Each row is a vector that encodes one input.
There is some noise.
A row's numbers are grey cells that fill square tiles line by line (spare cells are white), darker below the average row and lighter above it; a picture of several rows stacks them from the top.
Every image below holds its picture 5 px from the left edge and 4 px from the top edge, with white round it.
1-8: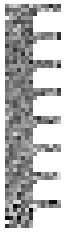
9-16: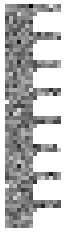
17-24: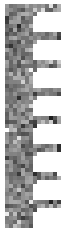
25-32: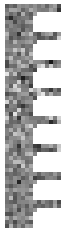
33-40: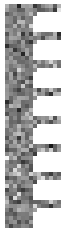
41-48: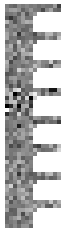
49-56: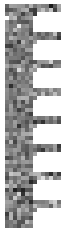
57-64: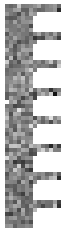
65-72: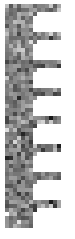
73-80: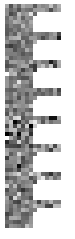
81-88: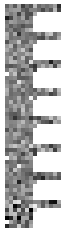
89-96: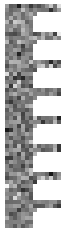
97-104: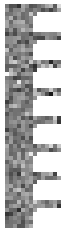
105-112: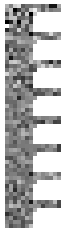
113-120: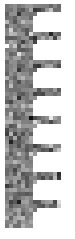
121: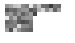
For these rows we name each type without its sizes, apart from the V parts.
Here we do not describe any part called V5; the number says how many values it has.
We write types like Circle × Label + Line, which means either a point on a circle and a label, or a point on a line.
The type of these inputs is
List(Line × V5).
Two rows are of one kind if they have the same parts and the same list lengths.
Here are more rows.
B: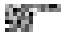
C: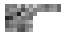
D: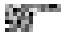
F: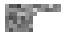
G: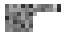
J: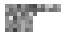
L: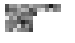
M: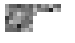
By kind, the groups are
B, D
C, G
F, J, M
L

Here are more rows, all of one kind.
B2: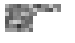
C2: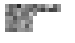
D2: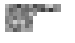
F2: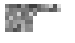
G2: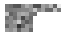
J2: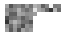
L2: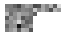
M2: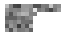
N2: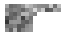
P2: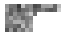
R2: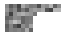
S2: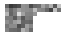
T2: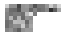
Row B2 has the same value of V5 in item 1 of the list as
D2, P2 and R2.
